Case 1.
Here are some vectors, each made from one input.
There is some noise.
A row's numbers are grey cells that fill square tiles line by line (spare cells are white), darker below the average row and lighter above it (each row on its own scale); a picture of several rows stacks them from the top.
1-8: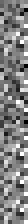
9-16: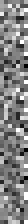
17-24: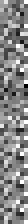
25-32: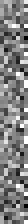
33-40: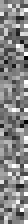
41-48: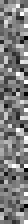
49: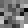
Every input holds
a point on an 8-point line.
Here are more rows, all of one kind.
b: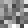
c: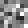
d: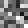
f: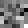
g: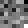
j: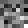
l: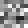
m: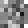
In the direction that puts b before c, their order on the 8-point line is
g, j, f, d, m, b, l, c.
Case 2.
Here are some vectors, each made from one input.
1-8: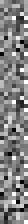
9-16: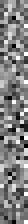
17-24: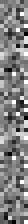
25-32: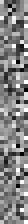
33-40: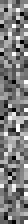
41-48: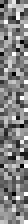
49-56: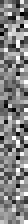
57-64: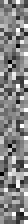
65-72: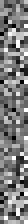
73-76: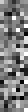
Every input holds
a point on a 14-point line.
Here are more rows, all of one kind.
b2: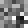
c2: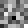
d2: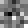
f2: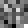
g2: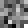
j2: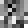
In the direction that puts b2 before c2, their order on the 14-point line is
b2, d2, j2, g2, f2, c2.
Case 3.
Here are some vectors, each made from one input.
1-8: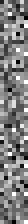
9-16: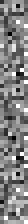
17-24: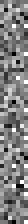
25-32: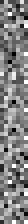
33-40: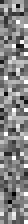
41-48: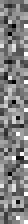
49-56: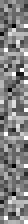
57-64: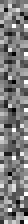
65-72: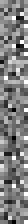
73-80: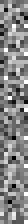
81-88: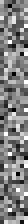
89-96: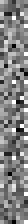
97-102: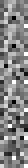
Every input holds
a point on a 10-point line.
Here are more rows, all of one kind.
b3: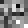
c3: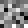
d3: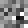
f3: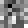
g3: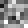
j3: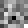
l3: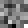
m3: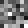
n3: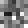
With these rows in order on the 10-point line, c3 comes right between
j3 and m3.
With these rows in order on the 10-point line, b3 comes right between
l3 and m3.
